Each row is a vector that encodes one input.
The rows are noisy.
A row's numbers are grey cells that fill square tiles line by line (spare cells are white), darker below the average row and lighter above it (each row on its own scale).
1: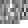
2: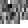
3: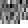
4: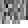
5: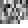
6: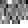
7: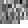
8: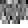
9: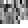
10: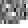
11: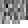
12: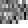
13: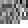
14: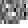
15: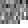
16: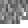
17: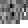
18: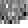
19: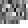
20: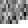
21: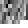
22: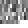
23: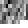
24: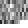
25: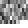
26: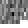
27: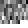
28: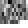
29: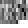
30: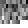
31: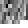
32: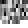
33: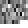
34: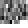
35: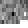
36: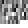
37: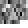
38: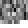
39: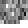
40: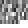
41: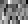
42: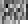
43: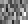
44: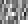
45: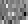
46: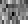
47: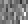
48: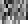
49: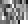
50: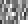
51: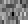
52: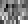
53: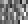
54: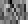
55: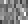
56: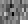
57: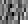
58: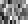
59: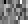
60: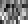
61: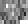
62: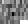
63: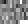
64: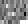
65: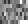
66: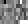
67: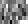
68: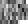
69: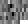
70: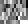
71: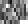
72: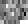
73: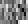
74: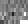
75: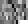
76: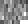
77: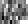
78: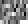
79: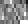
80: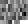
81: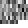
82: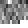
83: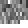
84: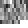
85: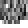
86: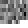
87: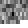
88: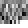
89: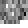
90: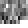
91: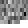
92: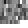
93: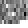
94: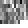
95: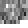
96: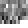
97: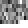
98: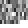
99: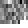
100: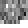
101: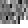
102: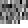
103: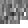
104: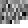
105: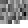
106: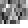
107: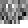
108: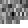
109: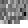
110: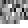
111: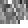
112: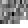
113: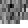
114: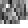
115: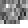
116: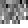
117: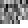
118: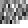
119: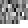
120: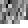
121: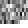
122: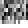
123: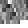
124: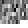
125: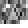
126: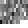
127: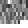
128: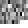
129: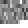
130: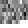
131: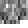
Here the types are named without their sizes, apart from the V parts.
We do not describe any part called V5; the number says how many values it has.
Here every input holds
a list of items, each a true/false value and a value of V5.
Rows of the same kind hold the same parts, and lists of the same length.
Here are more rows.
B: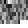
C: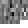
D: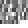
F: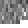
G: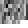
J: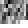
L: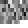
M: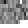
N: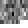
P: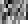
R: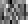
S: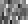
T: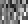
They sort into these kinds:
B, C, F, N, T
D, L, M, R, S
G, J, P

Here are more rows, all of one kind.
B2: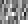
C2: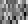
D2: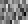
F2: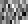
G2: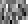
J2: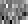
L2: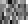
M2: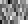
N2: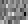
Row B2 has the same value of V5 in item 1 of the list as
J2 and N2.
